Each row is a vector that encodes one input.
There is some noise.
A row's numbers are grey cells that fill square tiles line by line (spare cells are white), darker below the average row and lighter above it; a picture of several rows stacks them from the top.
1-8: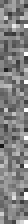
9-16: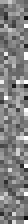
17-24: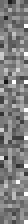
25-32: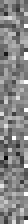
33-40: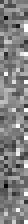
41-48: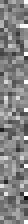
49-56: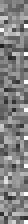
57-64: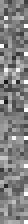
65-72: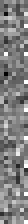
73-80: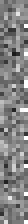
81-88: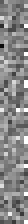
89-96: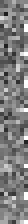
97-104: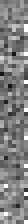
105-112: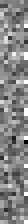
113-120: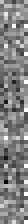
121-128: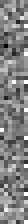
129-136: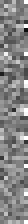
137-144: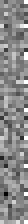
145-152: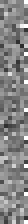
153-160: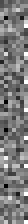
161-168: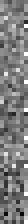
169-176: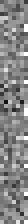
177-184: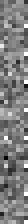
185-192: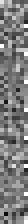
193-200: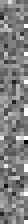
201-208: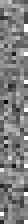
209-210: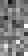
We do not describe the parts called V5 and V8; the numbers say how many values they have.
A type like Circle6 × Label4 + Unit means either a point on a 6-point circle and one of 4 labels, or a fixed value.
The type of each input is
(Bool × Bool × Bool × Bool + V5) × Line9 × V8.
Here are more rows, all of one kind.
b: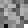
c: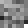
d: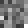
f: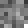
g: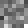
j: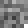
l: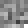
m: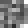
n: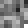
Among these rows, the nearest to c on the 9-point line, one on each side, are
b and l.
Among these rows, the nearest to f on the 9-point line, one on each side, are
g and j.
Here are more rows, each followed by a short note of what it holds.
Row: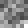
a point on a 9-point line, a value of V5 and a value of V8
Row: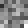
a point on a 9-point line, a value of V5 and a value of V8
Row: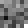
a point on a 9-point line, a value of V5 and a value of V8
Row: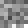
a point on a 9-point line, a value of V5 and a value of V8
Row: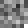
a point on a 9-point line, four true/false values and a value of V8
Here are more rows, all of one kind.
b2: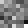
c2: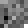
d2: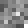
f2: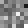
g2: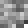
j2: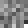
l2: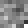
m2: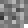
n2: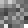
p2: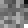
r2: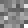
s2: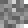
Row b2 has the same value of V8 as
c2 and n2.
